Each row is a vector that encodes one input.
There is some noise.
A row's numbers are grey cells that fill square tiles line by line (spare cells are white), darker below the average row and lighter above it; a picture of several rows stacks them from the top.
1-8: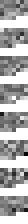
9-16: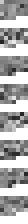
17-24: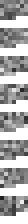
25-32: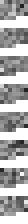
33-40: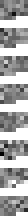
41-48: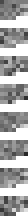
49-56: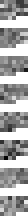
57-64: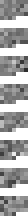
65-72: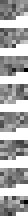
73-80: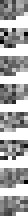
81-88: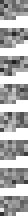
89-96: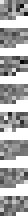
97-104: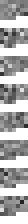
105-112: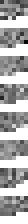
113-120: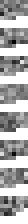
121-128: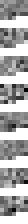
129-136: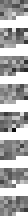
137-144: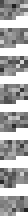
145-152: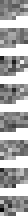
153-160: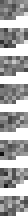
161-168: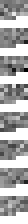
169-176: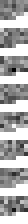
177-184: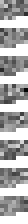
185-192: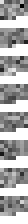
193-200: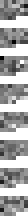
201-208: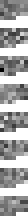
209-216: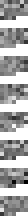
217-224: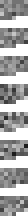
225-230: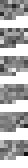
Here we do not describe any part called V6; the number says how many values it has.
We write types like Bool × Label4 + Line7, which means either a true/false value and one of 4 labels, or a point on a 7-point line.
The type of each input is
List2(Bool × V6).
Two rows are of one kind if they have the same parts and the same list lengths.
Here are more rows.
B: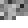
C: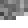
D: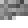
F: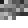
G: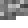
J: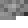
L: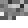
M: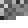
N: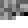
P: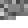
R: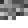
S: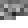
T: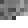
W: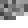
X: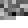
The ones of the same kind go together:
B, D, G, J, L, M, N, P, S, X
C, T, W
F, R

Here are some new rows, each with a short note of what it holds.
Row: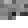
a list of two items
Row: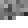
a list of two items
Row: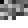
the empty list
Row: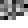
the empty list
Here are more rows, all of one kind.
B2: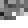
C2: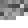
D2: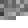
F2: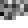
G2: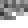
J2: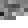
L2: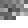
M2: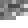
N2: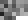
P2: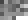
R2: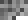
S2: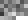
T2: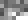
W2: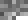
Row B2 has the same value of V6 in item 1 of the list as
F2, G2 and M2.
